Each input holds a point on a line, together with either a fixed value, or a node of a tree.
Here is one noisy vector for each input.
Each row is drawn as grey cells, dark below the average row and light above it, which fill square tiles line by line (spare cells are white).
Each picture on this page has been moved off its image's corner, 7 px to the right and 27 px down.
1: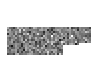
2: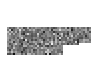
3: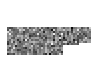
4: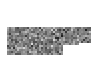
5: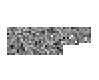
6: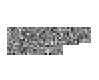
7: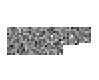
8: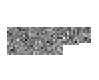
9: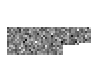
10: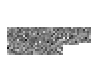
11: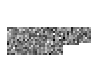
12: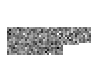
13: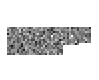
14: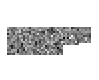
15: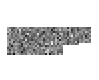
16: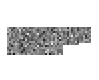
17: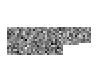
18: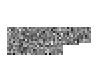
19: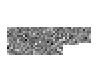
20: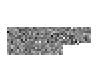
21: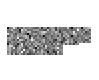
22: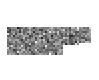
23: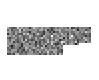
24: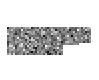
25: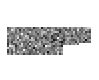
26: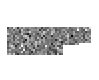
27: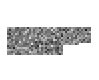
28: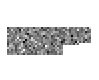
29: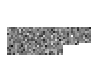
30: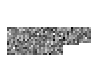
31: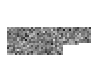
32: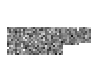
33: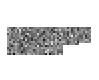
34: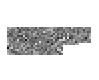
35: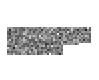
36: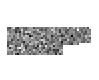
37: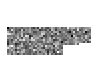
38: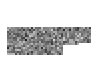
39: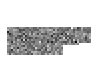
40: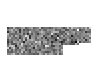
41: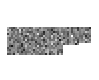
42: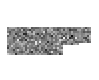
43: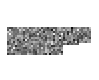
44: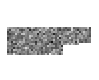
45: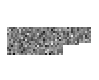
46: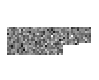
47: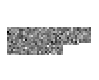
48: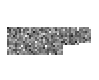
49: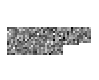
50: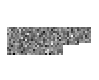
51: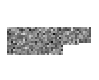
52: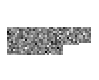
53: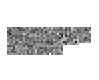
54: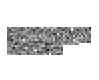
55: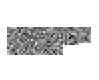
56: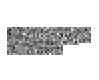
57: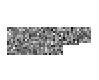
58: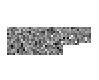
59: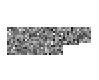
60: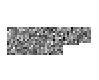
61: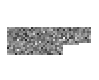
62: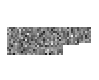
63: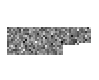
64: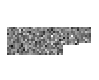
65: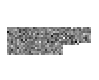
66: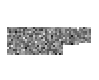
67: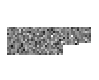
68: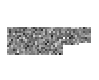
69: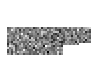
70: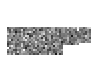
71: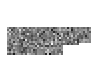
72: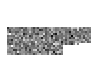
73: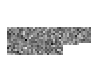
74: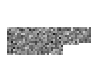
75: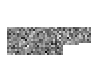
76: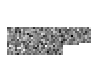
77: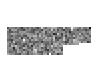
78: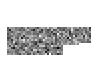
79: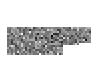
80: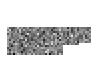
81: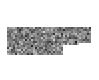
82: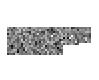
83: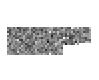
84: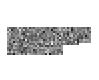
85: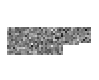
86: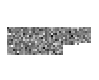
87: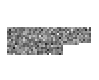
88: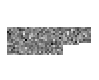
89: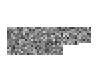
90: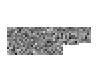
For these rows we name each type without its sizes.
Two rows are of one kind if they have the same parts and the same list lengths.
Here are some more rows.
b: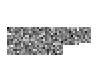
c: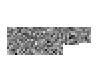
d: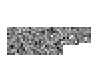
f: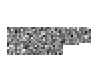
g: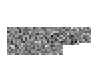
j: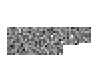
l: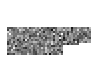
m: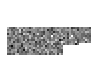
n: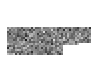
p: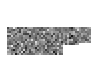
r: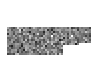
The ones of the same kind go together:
b, c, f, g, n, p
d, j, l, m, r

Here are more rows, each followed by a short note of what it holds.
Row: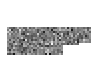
a point on a line
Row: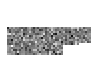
a point on a line and a node of a tree
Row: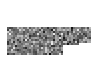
a point on a line
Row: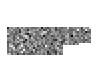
a point on a line and a node of a tree
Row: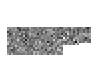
a point on a line and a node of a tree
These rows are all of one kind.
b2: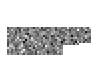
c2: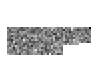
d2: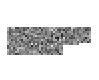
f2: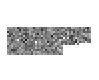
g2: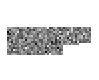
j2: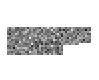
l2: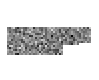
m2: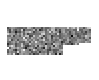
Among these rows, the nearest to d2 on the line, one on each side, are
c2 and f2.
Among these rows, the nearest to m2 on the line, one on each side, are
b2 and l2.
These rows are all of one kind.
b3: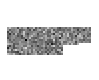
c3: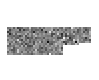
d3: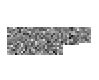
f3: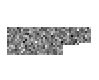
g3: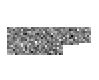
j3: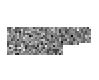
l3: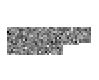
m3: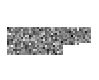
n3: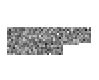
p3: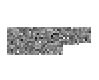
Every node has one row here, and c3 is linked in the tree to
f3 and n3.
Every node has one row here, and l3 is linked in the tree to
f3 and p3.
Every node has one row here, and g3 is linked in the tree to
b3.
